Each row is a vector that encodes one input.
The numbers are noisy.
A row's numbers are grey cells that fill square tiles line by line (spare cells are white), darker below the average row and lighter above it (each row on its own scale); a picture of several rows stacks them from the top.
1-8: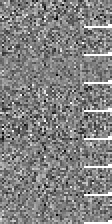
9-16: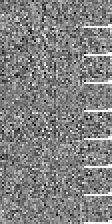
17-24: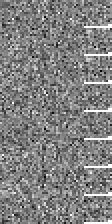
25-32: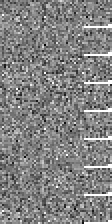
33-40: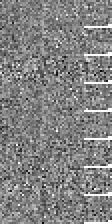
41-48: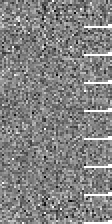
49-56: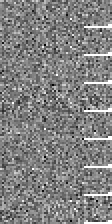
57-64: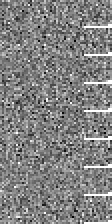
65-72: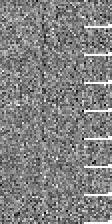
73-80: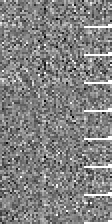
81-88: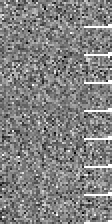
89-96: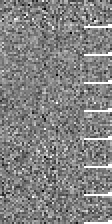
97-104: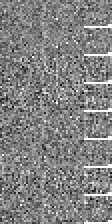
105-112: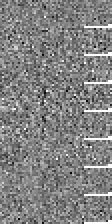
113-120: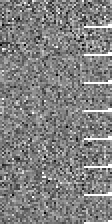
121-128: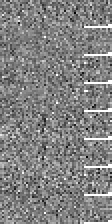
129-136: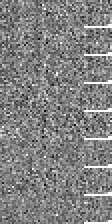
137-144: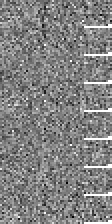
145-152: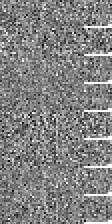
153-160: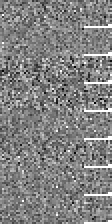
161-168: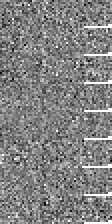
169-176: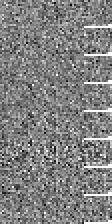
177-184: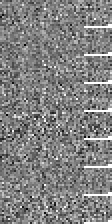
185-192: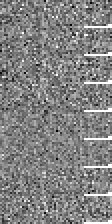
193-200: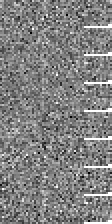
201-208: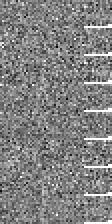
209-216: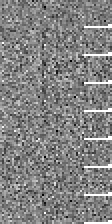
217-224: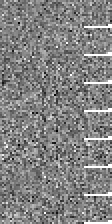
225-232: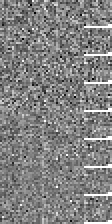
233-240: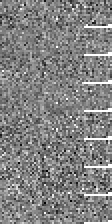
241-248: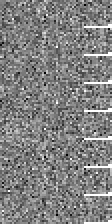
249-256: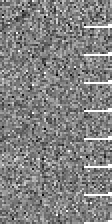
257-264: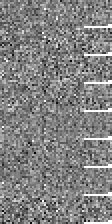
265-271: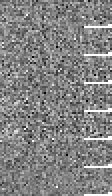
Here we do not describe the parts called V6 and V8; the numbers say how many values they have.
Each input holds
either a point on a 10-point circle and a true/false value, or a fixed value, or a value of V6 and a value of V8.
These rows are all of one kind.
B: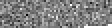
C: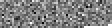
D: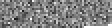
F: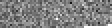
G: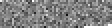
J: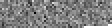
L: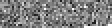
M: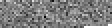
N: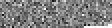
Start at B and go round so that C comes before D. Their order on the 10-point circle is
B, M, G, L, C, N, F, D, J.
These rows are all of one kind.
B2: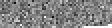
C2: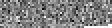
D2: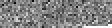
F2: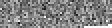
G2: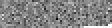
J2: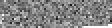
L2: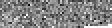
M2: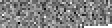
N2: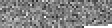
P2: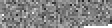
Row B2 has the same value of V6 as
D2, J2 and P2.
